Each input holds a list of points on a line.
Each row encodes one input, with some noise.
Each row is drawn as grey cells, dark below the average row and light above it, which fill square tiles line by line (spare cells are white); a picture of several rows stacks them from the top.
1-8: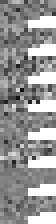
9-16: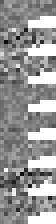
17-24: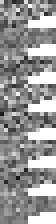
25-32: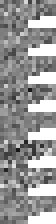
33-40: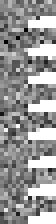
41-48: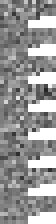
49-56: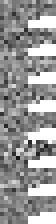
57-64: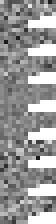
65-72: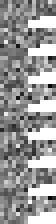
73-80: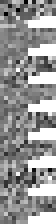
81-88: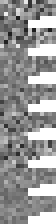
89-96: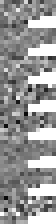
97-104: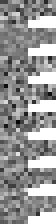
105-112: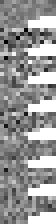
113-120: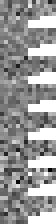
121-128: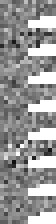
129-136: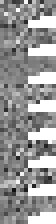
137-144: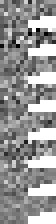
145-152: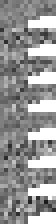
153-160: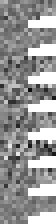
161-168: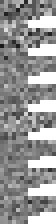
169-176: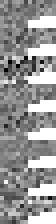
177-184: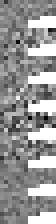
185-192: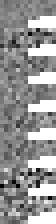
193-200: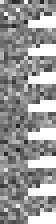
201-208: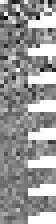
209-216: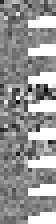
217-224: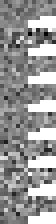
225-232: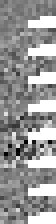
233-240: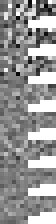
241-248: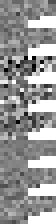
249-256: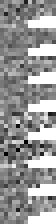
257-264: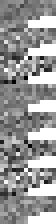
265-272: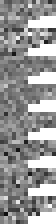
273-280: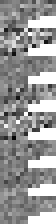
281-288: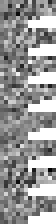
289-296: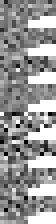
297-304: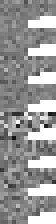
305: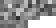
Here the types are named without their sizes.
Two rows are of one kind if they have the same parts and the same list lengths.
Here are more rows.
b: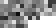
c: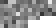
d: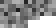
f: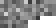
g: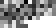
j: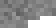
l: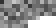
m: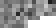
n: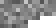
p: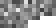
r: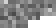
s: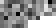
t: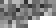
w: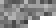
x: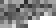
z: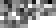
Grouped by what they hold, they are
b, g, l, m, p
c
d, f, j, n, s, w, x, z
r, t

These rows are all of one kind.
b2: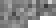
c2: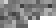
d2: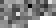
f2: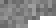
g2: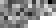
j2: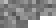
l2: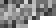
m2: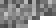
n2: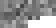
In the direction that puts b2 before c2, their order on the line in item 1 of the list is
m2, l2, n2, f2, b2, c2, j2, g2, d2.
